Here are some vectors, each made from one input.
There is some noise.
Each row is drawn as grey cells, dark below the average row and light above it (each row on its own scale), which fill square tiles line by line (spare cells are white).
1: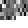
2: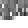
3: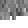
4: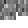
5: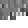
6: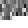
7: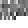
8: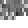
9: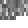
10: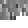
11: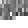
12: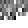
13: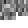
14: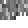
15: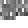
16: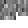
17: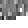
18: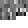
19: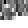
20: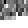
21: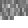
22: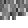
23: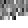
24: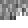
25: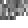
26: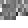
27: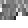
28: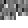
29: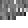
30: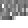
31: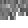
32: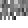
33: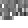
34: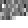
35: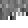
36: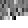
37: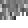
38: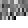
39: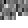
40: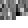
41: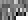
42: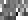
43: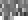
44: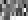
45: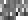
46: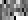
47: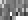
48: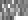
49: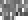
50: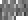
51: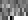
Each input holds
three true/false values.
